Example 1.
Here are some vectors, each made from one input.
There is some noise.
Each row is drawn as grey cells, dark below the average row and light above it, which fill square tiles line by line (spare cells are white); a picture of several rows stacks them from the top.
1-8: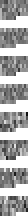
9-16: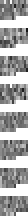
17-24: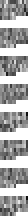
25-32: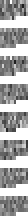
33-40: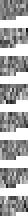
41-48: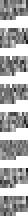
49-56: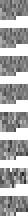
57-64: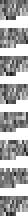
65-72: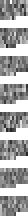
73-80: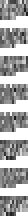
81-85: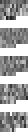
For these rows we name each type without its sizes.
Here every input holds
a node of a tree.
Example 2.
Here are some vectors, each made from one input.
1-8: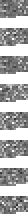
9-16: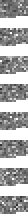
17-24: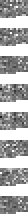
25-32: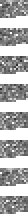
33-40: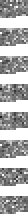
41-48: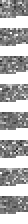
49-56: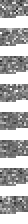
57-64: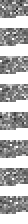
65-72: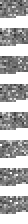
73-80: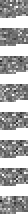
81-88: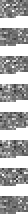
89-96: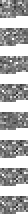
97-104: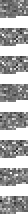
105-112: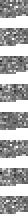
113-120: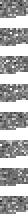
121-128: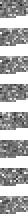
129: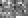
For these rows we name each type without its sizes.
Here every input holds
a label.
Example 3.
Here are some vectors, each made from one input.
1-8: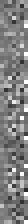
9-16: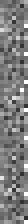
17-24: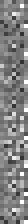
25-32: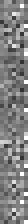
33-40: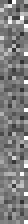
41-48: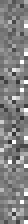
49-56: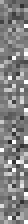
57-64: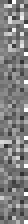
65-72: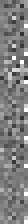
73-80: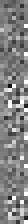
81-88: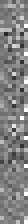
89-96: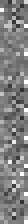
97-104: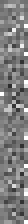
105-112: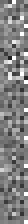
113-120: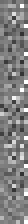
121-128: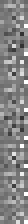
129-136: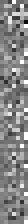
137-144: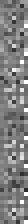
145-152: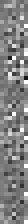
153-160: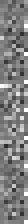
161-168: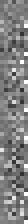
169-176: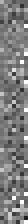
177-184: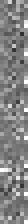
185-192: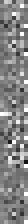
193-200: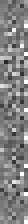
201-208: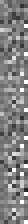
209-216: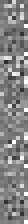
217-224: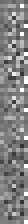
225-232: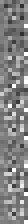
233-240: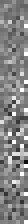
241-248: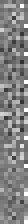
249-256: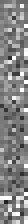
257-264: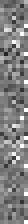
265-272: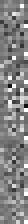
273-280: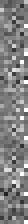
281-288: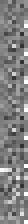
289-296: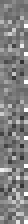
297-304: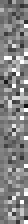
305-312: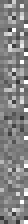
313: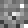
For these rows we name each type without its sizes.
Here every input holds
a point on a line.
